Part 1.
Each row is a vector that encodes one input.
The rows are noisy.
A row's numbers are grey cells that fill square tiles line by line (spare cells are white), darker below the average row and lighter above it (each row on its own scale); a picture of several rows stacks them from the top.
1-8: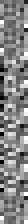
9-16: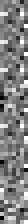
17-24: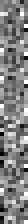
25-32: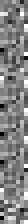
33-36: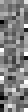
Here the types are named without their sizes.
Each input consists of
a point on a line.
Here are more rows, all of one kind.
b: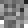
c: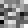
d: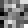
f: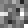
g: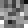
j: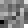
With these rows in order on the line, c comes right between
d and j.
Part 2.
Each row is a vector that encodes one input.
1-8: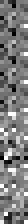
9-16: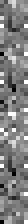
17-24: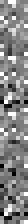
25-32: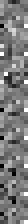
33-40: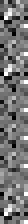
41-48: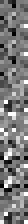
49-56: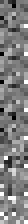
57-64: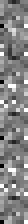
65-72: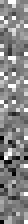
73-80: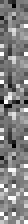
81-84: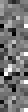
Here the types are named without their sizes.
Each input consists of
a point on a line.
